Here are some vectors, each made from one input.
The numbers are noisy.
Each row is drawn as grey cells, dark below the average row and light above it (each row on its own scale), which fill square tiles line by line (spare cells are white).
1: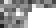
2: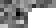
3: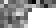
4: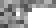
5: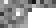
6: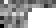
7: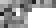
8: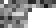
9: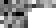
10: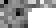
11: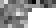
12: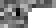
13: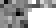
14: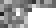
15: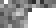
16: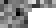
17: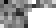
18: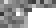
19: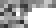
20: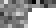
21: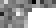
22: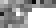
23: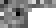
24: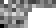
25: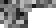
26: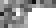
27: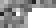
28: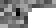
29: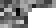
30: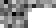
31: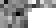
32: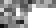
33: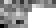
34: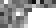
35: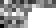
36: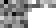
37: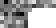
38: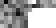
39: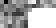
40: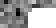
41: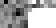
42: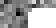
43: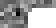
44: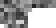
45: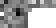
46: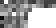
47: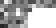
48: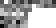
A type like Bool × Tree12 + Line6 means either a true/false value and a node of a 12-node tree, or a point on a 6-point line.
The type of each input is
Bool × Line5.
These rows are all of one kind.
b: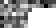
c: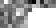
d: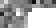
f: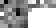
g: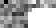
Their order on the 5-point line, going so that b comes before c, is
f, b, g, c, d.
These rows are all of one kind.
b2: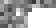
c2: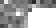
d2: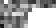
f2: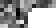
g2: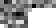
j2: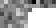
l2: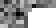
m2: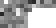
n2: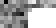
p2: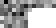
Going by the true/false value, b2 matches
c2, d2, j2 and m2.
